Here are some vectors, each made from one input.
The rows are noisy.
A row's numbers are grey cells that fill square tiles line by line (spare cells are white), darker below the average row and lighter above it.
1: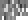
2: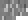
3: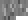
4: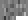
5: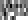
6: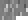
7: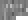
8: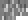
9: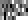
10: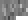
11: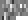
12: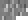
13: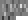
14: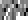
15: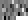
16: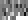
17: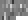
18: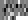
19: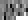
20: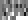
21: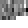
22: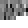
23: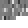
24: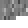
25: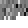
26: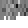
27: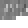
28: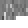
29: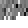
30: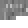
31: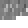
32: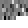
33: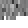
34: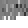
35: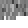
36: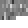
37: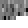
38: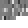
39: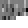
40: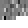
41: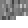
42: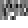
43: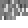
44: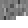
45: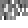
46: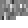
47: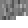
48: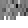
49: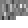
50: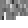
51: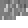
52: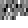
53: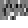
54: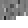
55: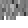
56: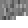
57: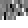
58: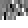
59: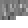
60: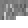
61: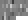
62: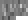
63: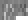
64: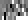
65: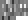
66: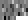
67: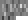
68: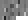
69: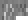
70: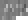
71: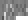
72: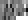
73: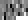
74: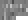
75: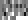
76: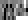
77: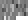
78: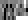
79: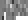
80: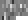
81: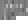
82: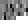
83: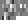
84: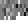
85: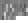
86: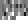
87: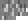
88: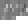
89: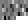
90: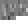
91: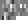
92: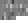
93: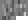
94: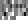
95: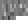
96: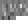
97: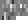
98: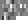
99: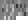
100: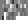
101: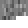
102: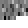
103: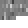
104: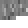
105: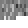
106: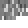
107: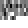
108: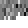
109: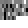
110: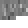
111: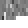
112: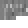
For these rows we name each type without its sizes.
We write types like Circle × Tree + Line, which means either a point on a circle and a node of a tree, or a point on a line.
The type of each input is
Line.
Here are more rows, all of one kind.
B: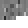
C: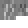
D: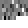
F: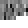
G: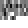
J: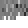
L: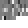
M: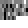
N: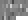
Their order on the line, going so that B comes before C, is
M, F, D, B, L, N, C, J, G.
